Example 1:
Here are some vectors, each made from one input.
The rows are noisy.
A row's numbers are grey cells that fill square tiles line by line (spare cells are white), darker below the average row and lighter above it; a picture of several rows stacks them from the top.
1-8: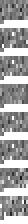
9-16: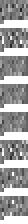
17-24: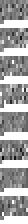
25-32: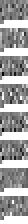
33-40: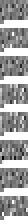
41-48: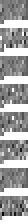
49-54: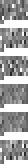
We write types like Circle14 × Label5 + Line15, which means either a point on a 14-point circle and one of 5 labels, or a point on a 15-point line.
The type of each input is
Tree9.
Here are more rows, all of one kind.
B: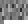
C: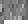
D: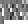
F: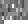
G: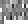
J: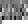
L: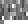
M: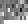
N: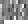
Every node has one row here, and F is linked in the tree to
C and L.
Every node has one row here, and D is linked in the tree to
B.
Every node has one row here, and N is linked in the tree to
C and G.
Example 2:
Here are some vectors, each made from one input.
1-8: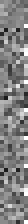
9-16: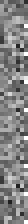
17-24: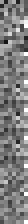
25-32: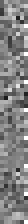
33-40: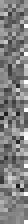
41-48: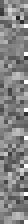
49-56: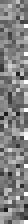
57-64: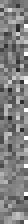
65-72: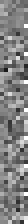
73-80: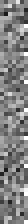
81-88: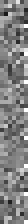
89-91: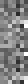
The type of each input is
Tree14.
